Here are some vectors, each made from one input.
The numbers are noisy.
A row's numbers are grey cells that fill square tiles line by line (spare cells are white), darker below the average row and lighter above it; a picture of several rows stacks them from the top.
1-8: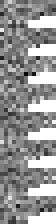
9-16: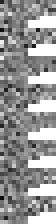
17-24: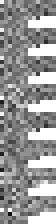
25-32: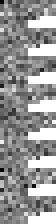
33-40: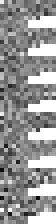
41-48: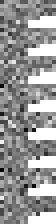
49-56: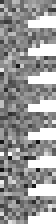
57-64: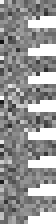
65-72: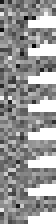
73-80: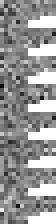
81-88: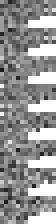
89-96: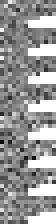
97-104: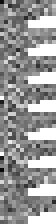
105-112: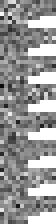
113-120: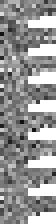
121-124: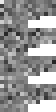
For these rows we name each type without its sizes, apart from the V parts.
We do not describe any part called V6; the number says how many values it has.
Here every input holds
a node of a tree, together with either a point on a line, or a value of V6.
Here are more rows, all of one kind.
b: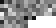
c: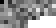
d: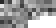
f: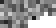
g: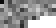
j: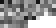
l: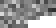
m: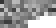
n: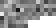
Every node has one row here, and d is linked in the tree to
m.
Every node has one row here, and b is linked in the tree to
j.
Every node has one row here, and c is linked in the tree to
g.
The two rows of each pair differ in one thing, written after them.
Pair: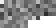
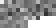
the place on the line
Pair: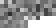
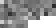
the node of the tree
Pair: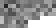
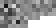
the node of the tree
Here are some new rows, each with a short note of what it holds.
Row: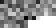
a node of a tree and a value of V6
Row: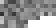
a point on a line and a node of a tree
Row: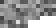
a node of a tree and a value of V6
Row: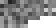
a point on a line and a node of a tree
